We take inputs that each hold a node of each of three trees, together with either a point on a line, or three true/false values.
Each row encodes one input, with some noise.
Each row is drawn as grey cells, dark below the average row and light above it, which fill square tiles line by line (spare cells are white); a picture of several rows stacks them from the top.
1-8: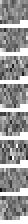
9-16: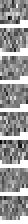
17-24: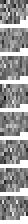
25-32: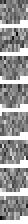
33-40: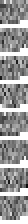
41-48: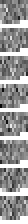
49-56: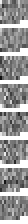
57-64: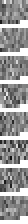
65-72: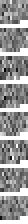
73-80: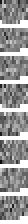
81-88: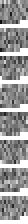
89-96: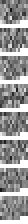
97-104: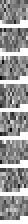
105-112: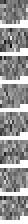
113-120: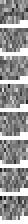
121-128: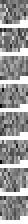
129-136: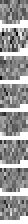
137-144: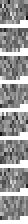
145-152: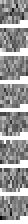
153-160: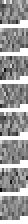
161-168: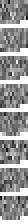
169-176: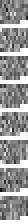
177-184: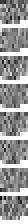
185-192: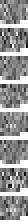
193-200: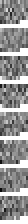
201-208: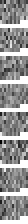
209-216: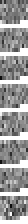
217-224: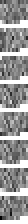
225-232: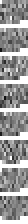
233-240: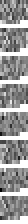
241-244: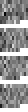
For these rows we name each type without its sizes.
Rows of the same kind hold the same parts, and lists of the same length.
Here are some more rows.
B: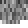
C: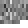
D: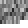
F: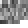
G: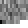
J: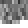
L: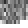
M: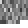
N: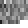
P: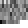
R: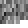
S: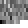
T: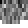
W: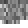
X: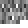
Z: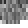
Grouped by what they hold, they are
B, J, L, T, W, Z
C, D, F, G, M, N, P, R, S, X

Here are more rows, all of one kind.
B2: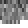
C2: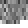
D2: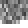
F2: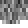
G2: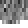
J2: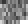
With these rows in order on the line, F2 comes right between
B2 and G2.
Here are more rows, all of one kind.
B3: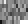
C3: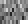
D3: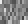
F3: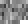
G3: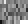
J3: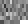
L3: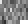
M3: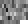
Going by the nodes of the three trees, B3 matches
D3 and G3.
